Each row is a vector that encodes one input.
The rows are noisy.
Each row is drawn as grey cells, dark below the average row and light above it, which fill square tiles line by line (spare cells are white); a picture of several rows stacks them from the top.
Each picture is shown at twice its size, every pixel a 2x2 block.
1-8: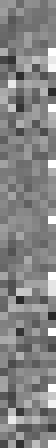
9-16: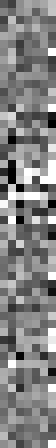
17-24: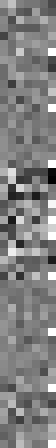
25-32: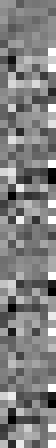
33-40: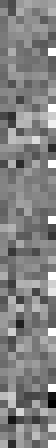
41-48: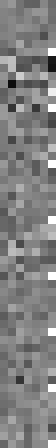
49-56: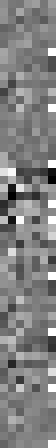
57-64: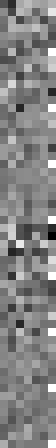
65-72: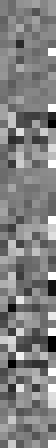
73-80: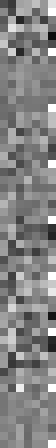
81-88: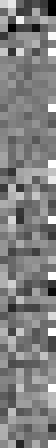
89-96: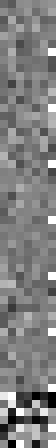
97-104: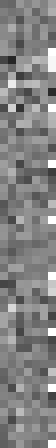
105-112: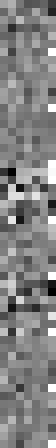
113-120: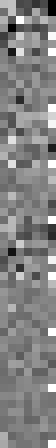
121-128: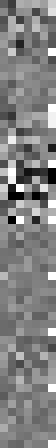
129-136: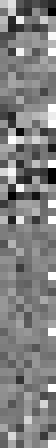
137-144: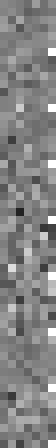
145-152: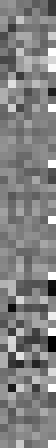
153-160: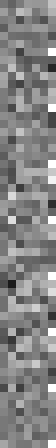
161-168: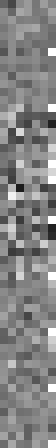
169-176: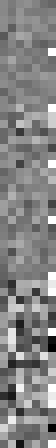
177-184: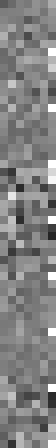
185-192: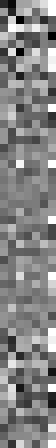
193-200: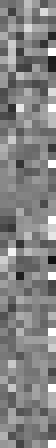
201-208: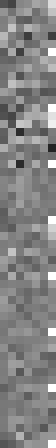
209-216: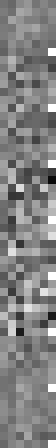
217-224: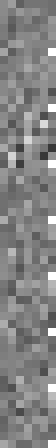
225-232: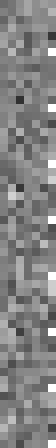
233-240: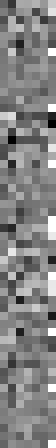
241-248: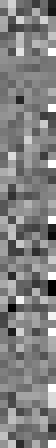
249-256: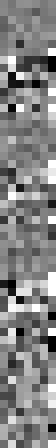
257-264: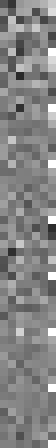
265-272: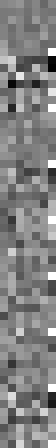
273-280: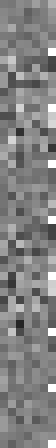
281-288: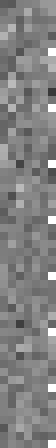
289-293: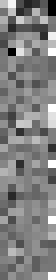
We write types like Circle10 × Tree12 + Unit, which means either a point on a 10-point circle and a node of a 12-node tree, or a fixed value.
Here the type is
Bool × Label8 + Unit.
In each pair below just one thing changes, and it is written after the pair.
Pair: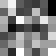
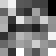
the true/false value
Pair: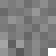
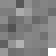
the label
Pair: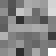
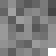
the label
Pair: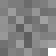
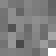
the label
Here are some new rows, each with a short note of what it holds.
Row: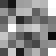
one of 8 labels and a true/false value
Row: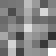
a fixed value
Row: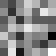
a fixed value
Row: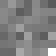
one of 8 labels and a true/false value
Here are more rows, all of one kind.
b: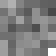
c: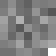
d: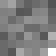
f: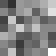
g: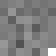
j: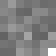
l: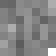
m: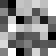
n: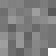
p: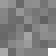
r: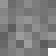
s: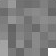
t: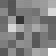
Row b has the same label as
m, n and s.
